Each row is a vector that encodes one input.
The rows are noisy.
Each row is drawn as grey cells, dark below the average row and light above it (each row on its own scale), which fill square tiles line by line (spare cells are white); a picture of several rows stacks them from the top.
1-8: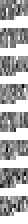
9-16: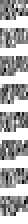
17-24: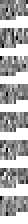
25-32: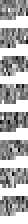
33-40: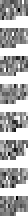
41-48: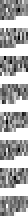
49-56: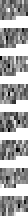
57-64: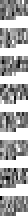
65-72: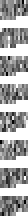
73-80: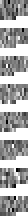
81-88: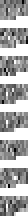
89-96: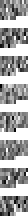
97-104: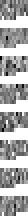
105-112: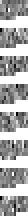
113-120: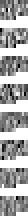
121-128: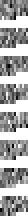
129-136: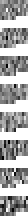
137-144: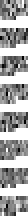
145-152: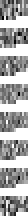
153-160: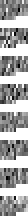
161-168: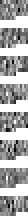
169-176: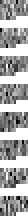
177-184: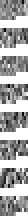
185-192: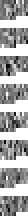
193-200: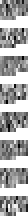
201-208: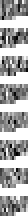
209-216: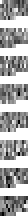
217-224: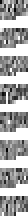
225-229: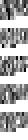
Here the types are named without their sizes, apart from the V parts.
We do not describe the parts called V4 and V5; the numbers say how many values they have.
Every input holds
two labels, a true/false value, a value of V4 and a value of V5.
